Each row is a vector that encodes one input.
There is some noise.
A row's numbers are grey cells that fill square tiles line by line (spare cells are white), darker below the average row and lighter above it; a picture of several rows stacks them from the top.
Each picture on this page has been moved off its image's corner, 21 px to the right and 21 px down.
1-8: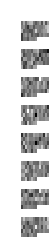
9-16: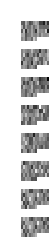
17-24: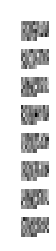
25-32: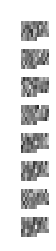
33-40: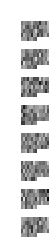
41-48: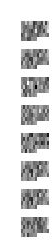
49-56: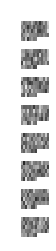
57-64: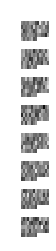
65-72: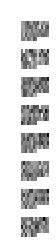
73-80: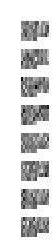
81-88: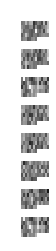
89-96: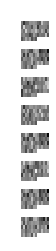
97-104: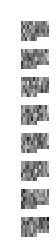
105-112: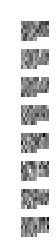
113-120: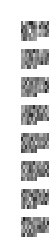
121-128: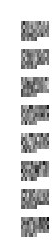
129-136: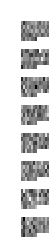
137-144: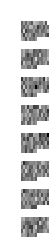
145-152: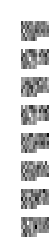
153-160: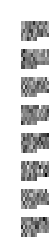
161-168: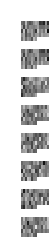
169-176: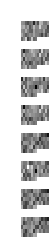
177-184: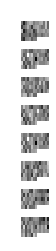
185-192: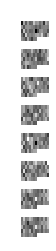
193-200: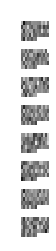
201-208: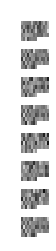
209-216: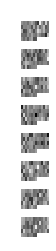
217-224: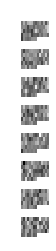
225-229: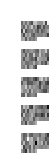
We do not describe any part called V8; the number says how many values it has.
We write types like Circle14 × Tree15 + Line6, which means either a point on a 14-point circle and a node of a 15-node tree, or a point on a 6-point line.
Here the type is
(Bool × Circle6 + Unit) × V8 + Tree11.
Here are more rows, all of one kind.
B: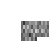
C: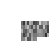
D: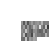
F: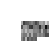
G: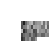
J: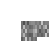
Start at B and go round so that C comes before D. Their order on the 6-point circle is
B, G, C, D, J, F.
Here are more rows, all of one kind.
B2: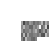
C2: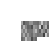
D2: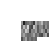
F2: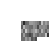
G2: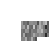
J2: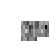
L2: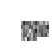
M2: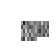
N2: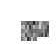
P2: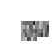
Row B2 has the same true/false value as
C2, D2, F2 and M2.
